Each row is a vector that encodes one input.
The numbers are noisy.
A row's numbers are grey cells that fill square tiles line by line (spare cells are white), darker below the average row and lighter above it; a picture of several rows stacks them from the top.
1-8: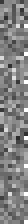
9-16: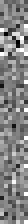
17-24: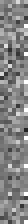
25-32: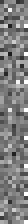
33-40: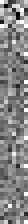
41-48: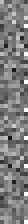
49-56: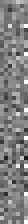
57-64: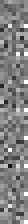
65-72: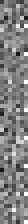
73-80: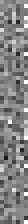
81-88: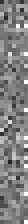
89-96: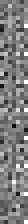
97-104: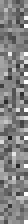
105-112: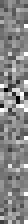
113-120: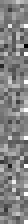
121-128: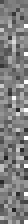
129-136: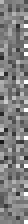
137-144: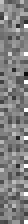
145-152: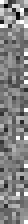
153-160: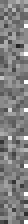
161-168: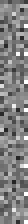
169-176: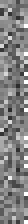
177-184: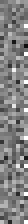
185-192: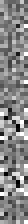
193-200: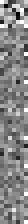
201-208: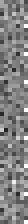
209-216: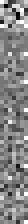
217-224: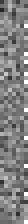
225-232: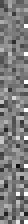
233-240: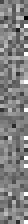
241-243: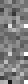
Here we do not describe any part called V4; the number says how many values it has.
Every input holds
a list of up to three items, each one of 7 labels and a value of V4.
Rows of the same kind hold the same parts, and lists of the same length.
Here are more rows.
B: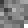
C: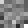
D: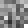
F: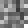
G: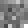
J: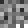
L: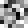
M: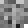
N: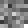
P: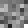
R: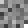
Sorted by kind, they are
B, D, G, M
C, F, R
J, N, P
L

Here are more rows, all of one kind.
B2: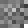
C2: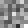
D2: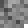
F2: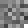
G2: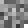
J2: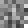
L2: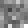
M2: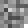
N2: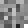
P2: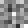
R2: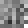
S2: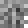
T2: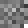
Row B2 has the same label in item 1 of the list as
F2, G2, R2 and T2.
